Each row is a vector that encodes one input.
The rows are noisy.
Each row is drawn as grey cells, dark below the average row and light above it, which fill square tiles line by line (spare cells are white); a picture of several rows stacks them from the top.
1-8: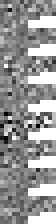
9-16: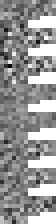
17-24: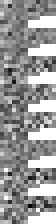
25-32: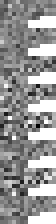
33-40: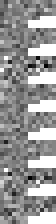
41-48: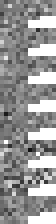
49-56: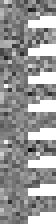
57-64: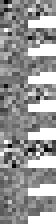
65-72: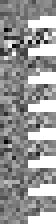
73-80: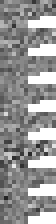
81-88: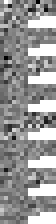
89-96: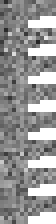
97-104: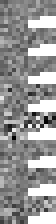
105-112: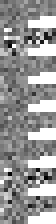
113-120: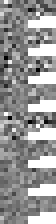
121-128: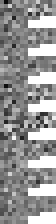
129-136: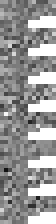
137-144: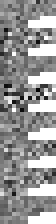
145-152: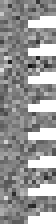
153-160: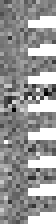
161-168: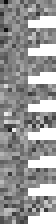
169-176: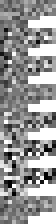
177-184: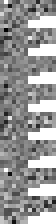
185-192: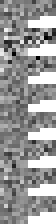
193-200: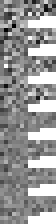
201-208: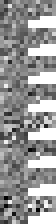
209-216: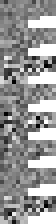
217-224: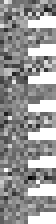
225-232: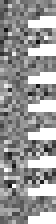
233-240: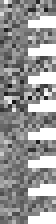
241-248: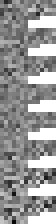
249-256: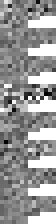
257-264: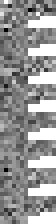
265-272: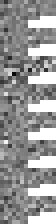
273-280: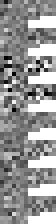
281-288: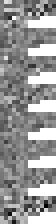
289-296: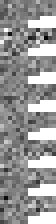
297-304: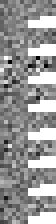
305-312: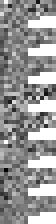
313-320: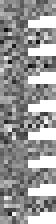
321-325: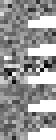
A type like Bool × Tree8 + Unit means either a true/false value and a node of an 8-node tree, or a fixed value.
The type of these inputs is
Bool × Line8 × Line11 + List3(Circle6).
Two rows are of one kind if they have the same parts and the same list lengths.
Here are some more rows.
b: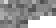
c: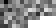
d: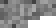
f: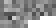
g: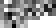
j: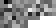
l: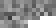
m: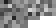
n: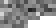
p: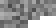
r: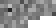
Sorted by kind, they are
b, n, p
c, g, j, m
d
f, l
r

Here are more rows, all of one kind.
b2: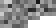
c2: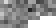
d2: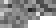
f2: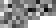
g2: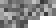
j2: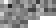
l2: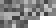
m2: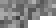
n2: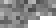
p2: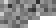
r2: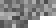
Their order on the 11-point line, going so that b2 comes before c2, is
n2, l2, p2, d2, m2, f2, r2, b2, c2, g2, j2.
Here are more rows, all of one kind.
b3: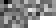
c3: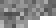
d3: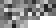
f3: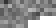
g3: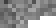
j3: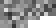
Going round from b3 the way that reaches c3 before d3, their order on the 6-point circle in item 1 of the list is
b3, c3, g3, f3, d3, j3.
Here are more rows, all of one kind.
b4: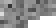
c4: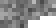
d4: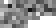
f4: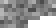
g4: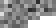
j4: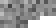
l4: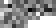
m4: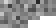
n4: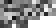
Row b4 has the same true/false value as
g4, j4 and m4.
